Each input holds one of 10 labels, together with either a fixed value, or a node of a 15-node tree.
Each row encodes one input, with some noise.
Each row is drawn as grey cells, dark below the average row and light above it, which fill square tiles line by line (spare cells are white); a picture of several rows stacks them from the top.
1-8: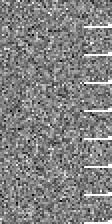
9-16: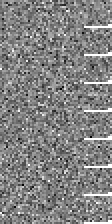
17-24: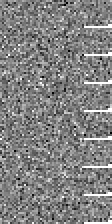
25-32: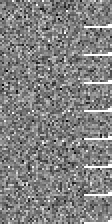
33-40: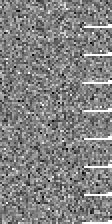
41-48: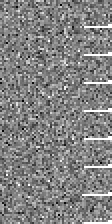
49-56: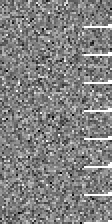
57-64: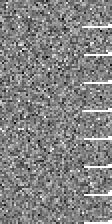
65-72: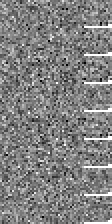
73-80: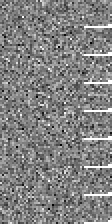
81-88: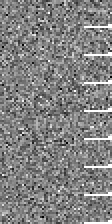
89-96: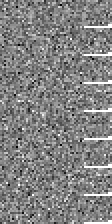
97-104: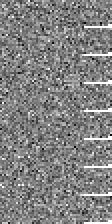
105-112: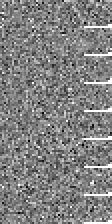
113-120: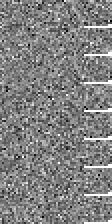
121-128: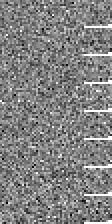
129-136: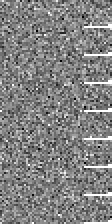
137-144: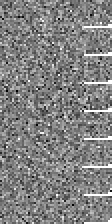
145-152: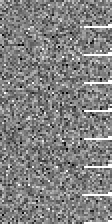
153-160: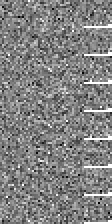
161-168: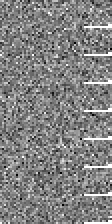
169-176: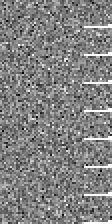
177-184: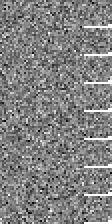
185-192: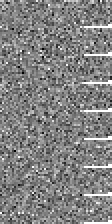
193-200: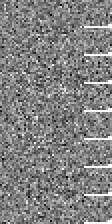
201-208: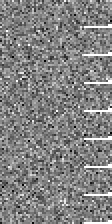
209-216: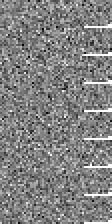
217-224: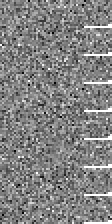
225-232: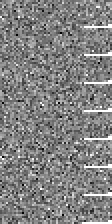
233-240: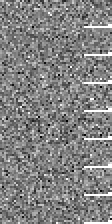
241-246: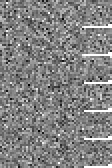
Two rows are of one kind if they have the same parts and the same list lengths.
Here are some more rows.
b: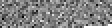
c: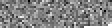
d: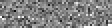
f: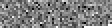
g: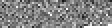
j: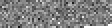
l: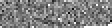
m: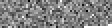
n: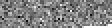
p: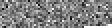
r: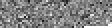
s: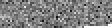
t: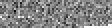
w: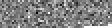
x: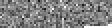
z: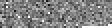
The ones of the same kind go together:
b, g, n, w, z
c, d, f, j, l, m, p, r, s, t, x

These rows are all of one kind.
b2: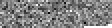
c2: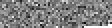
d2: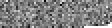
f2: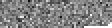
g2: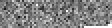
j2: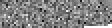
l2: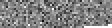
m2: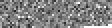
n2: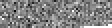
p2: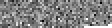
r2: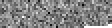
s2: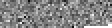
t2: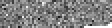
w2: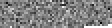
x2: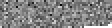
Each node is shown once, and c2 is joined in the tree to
b2 and g2.
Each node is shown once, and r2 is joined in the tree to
w2.
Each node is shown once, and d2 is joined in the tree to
t2.
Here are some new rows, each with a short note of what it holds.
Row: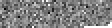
one of 10 labels and a node of a 15-node tree
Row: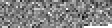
one of 10 labels
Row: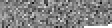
one of 10 labels and a node of a 15-node tree
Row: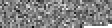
one of 10 labels
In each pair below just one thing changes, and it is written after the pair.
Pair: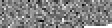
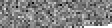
the label
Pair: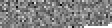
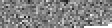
the label
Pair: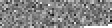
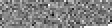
the node of the tree
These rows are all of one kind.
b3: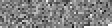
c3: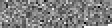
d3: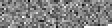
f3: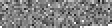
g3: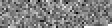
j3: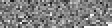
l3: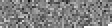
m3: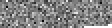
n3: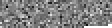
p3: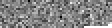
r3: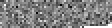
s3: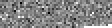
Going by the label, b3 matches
j3, l3, n3 and p3.
